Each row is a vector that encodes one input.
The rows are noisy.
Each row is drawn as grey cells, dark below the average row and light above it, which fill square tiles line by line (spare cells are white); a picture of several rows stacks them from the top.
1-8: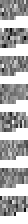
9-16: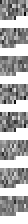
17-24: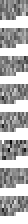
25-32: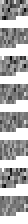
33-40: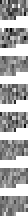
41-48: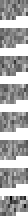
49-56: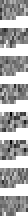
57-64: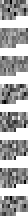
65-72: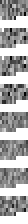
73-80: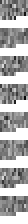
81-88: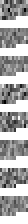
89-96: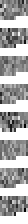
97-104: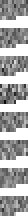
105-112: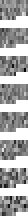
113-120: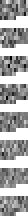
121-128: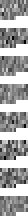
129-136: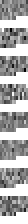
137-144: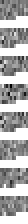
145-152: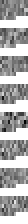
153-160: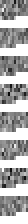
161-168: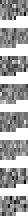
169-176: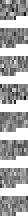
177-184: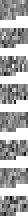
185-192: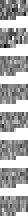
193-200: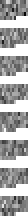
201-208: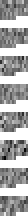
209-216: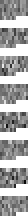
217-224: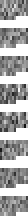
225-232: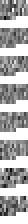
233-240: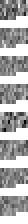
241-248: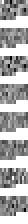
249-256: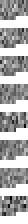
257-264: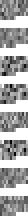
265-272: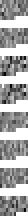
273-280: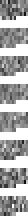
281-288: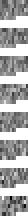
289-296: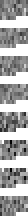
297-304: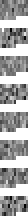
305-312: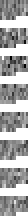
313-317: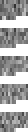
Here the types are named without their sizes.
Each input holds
either a point on a line, or three true/false values, or a list of points on a circle.
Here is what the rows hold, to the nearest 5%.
About 15% of them hold a point on a line. About 15% of them hold three true/false values. The rest are lists of points on a circle.
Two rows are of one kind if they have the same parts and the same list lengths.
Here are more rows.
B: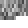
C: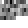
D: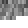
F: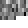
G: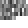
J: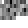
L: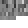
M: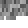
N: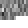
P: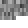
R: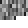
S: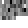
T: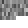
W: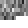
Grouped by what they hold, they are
B, N, W
C, J, S
D, L, M, P
F, R
G
T

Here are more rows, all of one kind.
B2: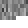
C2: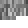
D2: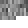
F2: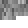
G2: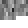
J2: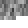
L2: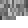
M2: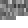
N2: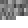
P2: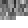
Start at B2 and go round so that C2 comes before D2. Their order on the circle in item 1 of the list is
B2, N2, M2, P2, G2, F2, J2, L2, C2, D2.
